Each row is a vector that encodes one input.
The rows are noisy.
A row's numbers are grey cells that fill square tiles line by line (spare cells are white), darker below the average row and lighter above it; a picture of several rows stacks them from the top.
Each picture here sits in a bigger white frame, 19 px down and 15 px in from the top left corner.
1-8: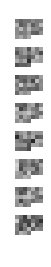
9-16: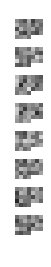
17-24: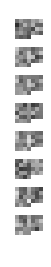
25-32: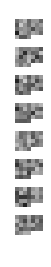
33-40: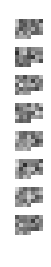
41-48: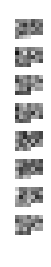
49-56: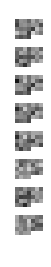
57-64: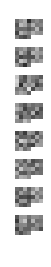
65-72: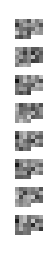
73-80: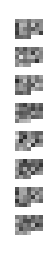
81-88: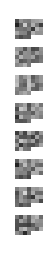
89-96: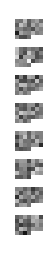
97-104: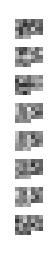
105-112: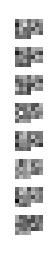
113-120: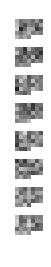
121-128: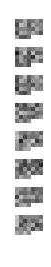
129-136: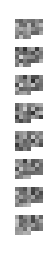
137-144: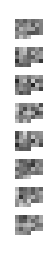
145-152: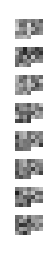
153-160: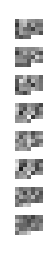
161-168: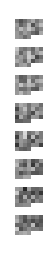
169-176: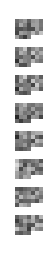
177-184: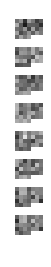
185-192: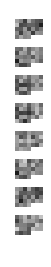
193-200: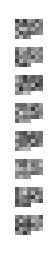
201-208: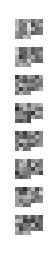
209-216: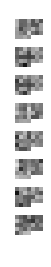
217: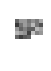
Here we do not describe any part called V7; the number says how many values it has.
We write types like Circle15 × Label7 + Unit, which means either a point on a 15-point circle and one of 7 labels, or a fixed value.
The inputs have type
Bool × V7 + Line6.
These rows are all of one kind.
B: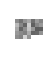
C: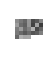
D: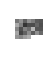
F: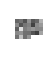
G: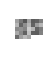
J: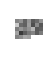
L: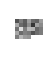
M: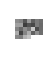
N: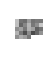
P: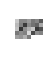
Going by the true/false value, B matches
G, N and P.
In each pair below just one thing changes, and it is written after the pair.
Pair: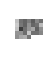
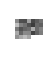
the true/false value
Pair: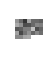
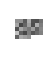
the value of V7
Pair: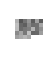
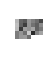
the value of V7
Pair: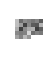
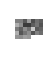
the true/false value
